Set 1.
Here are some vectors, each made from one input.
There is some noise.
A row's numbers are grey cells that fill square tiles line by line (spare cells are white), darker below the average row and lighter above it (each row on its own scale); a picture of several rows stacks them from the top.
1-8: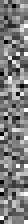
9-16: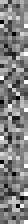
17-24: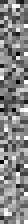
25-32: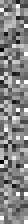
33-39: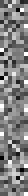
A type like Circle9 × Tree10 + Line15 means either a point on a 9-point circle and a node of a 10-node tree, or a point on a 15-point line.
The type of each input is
Label8.
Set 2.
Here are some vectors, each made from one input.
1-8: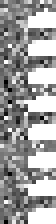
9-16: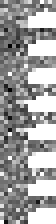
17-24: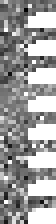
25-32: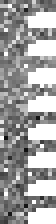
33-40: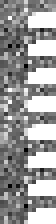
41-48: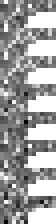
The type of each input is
Label8.
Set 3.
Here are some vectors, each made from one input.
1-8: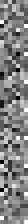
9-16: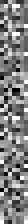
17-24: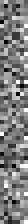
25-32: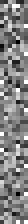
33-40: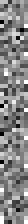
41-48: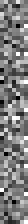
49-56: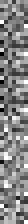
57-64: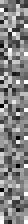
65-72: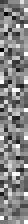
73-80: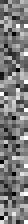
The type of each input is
Label8.
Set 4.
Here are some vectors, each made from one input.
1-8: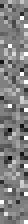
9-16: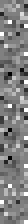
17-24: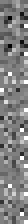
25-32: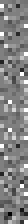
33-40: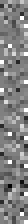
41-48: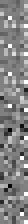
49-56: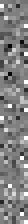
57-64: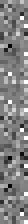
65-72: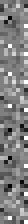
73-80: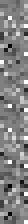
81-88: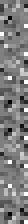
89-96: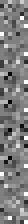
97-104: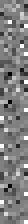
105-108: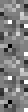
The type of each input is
Label6.
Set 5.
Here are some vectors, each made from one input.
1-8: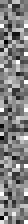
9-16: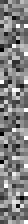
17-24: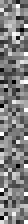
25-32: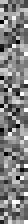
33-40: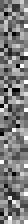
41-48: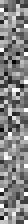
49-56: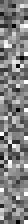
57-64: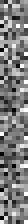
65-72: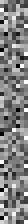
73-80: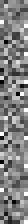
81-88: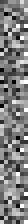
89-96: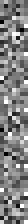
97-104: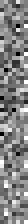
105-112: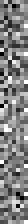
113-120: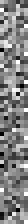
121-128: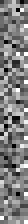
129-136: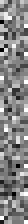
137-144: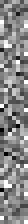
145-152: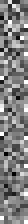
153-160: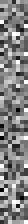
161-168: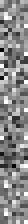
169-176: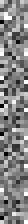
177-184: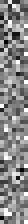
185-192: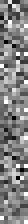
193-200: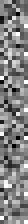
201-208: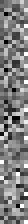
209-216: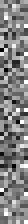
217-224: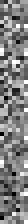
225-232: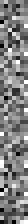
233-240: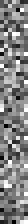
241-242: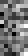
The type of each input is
Label8.
